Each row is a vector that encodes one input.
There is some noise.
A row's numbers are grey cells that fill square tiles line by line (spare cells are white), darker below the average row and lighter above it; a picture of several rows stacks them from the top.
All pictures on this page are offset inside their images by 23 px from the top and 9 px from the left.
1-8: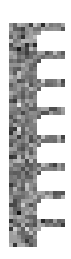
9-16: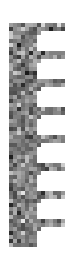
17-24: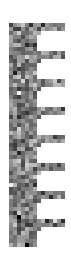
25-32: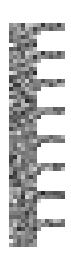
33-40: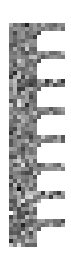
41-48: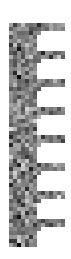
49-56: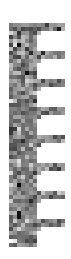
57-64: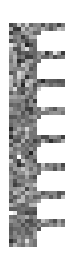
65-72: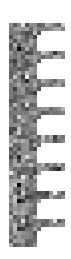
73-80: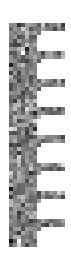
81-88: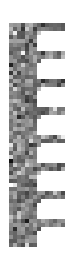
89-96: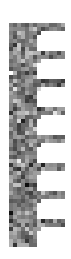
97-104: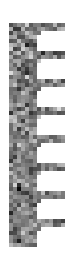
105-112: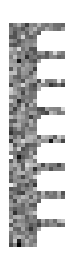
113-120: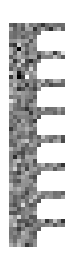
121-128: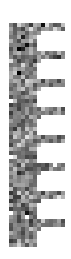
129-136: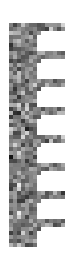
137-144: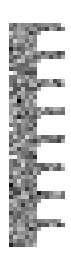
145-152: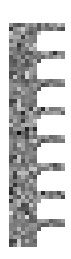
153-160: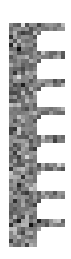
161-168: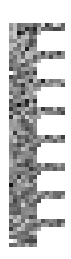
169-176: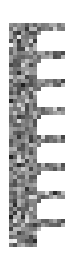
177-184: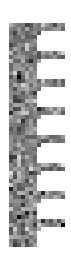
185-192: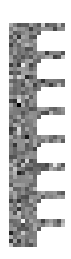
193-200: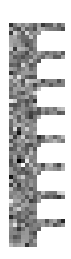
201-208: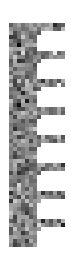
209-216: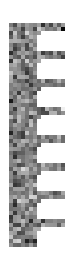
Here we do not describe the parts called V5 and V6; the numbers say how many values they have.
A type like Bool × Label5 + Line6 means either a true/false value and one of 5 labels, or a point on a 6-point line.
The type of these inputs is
Bool × V6 + (Line4 + Line8) × V5.
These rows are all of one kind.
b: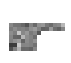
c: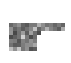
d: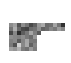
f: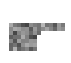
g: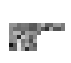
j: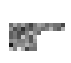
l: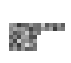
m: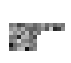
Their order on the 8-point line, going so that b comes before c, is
d, j, g, b, c, f, l, m.
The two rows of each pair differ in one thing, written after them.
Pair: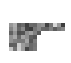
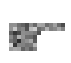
the place on the 8-point line
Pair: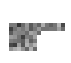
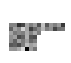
the place on the 8-point line
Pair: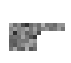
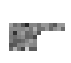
the place on the 8-point line
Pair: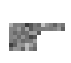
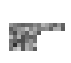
the value of V5
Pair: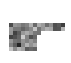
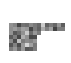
the value of V5
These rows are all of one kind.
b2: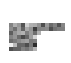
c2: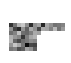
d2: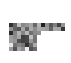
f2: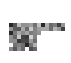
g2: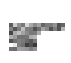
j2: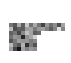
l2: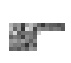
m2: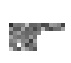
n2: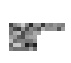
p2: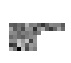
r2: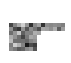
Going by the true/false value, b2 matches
j2, l2 and p2.
